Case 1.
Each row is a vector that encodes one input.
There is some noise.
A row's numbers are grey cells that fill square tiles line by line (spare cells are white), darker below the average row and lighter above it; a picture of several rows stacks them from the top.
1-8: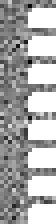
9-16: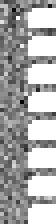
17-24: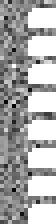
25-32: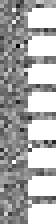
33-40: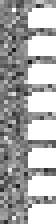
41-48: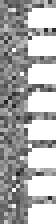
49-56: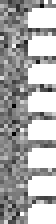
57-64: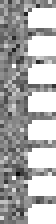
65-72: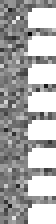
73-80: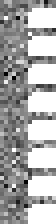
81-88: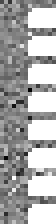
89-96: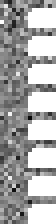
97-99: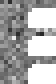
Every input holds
a point on a 10-point line, together with either a fixed value, or four true/false values.
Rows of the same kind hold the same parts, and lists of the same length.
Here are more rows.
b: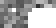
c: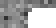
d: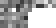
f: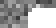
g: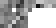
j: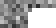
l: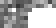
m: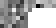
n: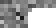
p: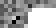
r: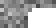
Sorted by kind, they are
b, d, g, l, m
c, f, j, n, p, r

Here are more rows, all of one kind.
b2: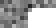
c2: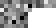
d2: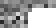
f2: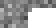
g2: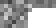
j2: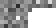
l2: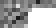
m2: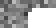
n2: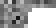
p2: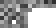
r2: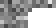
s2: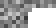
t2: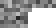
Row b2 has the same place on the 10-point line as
f2, g2, m2 and s2.
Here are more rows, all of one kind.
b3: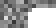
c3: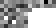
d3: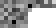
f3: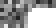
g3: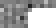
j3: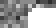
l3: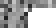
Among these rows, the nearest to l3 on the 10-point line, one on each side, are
c3 and g3.
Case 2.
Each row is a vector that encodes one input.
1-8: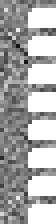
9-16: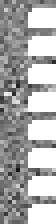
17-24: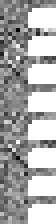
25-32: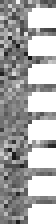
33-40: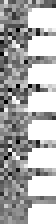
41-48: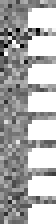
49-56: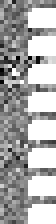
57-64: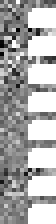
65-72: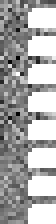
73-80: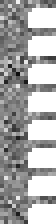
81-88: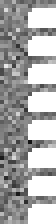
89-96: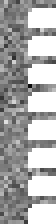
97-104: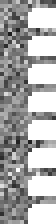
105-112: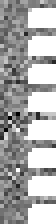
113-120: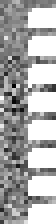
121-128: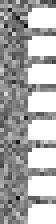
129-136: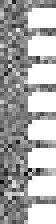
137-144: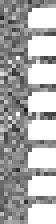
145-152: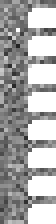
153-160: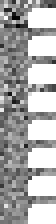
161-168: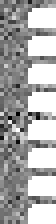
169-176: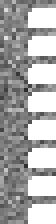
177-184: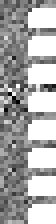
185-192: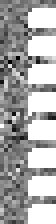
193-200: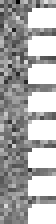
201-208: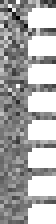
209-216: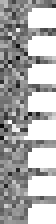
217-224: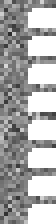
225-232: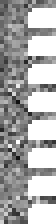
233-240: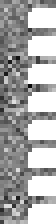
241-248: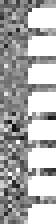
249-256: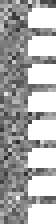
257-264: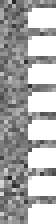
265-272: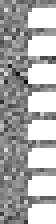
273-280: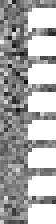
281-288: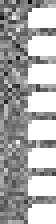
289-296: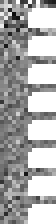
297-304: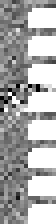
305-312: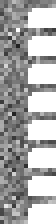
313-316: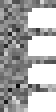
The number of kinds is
2.
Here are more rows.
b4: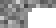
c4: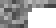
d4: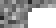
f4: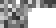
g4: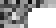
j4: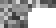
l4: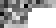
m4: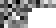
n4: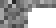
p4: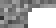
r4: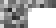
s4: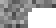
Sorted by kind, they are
b4, d4, f4, g4, j4, l4, p4
c4, m4, n4, r4, s4

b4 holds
three true/false values.
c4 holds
a point on an 8-point circle.
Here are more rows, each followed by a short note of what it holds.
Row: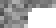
three true/false values
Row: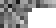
a point on an 8-point circle
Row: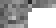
three true/false values
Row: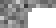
three true/false values
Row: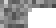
a point on an 8-point circle
